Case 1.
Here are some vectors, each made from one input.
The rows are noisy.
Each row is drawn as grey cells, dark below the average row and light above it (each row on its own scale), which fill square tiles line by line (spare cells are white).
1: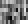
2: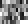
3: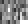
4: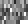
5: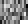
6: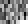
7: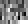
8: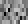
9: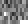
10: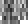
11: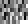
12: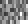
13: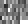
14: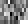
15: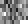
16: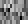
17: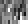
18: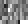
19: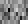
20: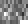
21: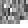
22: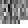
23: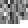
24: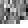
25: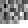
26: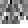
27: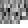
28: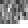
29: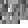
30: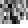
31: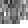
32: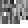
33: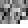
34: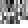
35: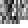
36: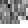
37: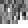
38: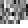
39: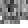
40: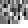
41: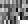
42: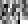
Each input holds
a point on a 5-point line.
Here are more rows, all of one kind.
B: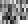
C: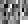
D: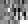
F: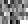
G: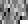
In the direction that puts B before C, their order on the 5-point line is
B, F, G, C, D.
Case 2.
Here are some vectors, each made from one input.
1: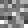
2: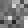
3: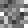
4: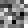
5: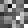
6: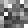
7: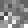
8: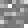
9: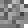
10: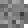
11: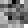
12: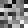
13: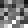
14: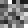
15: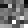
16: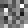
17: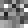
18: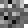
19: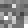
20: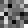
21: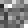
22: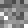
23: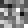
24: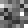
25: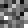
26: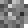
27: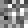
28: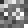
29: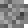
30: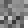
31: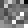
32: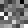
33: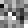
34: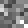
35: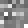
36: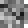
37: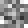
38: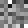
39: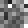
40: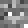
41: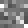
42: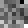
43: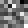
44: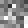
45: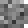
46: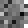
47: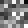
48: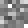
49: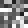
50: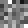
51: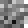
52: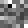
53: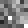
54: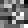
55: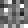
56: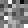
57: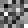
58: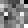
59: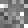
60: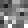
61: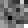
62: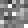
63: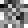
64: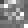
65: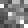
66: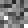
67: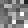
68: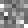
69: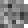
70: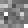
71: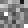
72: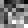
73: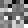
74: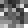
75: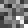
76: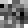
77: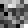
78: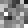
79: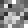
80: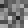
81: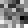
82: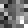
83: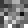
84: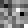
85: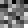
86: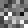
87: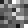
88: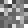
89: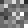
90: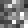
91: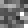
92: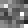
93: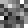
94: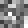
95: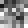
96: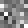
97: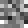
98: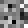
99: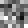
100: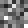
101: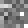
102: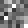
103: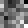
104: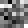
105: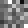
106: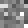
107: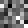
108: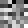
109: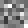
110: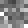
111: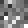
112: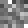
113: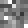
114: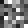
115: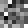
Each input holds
one of 5 labels.
